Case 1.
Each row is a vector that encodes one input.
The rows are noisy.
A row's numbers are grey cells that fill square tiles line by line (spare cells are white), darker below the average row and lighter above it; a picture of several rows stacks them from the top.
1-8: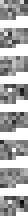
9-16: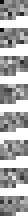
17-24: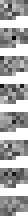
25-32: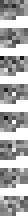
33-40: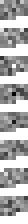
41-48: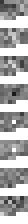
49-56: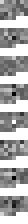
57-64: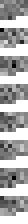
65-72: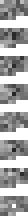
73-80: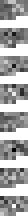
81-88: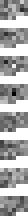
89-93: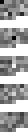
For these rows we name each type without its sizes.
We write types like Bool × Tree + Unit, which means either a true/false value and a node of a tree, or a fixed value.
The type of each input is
(Bool × Bool × Bool × Bool + Unit) × Line.
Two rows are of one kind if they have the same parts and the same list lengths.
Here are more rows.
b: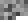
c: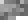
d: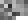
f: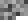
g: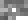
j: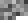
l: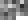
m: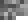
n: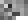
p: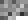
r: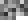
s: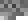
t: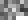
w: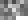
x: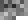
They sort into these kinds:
b, d, f, j, n
c, g, l, m, p, r, s, t, w, x

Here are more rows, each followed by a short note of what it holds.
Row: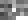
a point on a line and four true/false values
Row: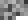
a point on a line
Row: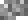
a point on a line
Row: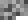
a point on a line
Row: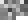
a point on a line
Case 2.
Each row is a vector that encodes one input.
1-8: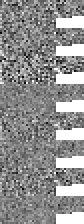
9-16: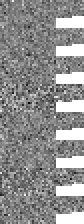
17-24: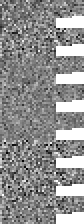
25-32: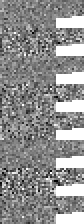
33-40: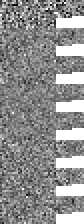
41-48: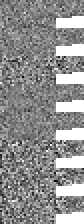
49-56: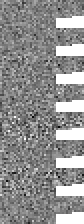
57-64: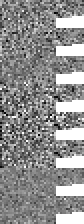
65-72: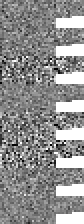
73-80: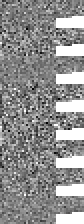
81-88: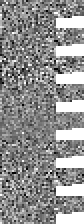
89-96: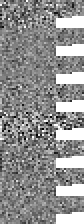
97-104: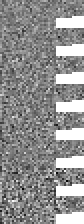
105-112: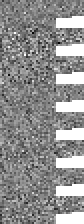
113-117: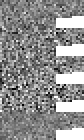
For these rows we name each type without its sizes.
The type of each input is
Circle + Tree + Unit.
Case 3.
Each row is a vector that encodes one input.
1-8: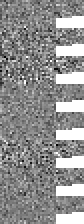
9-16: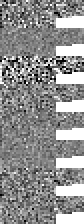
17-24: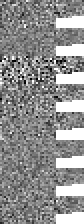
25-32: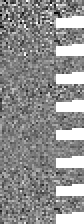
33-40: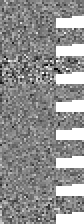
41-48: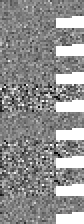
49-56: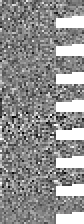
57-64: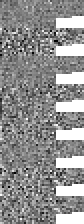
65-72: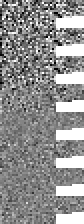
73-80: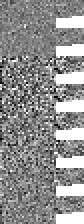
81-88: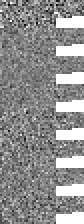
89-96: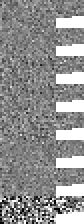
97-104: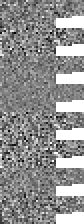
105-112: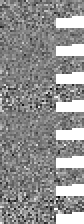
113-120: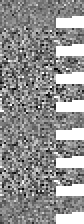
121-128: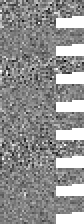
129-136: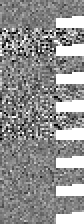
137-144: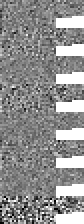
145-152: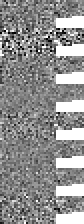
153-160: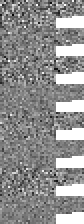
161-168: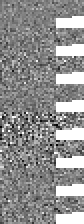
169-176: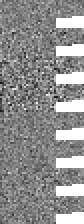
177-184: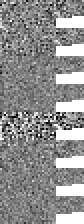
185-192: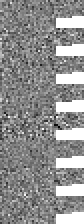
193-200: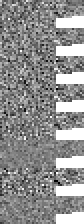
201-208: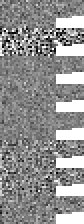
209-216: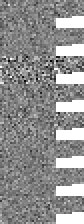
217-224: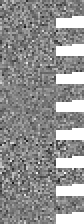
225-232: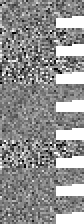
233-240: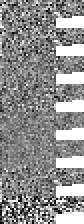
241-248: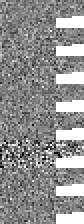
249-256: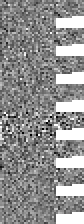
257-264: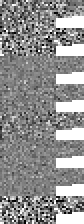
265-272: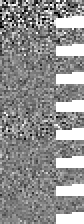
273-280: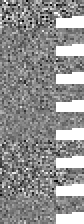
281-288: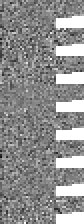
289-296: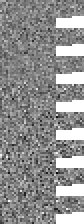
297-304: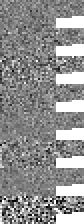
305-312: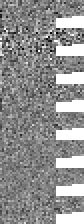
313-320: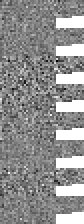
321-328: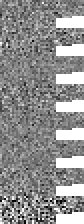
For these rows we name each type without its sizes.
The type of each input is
Label × (Tree + Unit).
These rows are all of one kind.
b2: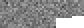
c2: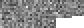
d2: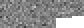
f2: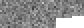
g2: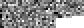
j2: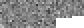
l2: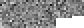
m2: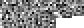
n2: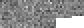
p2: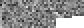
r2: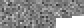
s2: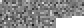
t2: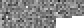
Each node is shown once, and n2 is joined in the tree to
b2, c2 and j2.
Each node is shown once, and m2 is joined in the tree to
c2, f2 and r2.
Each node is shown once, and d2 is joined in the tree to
g2 and j2.
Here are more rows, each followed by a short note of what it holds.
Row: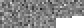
a label
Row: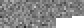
a label and a node of a tree
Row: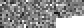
a label and a node of a tree
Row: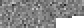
a label and a node of a tree
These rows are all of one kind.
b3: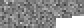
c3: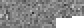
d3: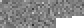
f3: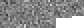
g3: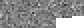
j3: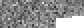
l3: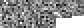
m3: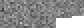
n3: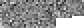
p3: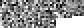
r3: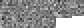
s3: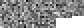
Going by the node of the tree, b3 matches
g3, j3 and r3.
